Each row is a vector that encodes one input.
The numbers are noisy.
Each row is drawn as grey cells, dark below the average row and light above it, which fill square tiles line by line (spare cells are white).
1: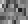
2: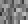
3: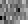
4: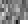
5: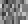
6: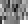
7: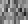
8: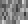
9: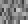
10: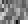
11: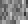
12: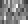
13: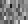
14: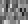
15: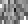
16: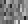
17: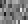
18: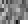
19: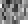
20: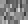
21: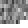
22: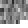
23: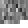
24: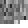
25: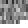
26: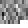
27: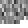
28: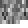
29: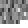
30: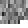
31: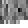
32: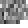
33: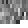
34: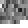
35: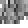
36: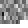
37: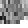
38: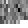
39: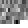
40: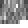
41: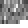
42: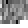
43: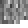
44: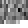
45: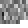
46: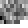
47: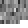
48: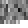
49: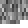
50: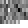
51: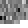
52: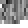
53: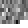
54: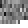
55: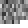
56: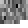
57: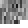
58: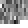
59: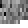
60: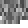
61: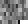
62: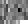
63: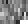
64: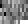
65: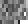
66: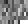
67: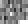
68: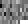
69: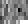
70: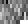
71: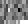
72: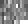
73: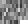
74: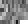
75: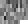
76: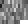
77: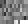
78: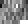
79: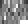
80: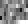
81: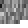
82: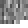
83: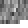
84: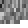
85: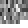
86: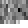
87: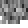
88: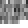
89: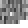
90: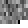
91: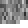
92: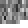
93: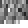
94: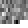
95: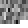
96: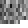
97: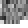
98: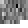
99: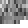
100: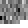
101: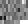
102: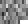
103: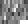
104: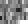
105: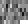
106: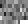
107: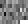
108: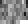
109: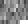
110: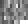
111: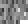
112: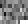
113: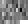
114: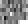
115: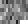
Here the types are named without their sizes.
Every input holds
a label, together with either a label, or a point on a line.
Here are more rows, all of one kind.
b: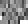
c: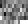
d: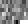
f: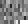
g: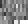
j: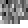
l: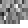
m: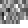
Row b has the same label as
l and m.
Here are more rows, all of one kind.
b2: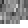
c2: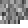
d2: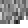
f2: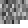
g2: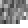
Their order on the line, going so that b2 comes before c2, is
d2, b2, g2, f2, c2.
